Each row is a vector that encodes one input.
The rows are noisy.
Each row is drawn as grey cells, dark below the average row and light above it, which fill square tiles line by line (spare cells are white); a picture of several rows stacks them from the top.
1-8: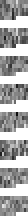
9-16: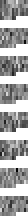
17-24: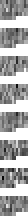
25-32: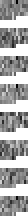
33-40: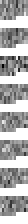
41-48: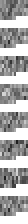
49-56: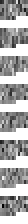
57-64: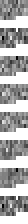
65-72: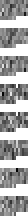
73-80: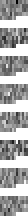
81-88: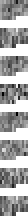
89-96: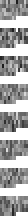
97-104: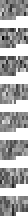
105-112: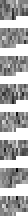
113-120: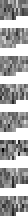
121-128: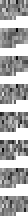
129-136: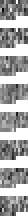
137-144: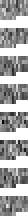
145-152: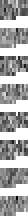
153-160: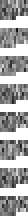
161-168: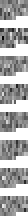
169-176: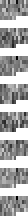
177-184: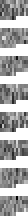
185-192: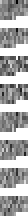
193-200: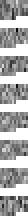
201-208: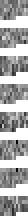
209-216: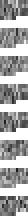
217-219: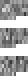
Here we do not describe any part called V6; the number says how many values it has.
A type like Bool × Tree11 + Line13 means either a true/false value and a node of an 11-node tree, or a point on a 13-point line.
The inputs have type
Bool × Bool × Bool × List2(V6) + Label10.
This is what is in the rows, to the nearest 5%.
About 15% of them hold one of 10 labels. The rest hold three true/false values, together with a list of up to two values of V6.
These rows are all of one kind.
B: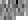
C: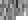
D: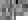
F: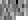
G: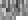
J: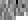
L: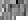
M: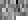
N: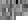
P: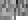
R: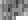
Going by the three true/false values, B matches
C and F.
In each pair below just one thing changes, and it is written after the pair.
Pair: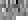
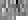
one of the three true/false values
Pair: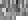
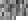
one of the three true/false values
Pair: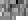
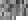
the value of V6 in item 1 of the list
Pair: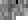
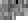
the value of V6 in item 2 of the list
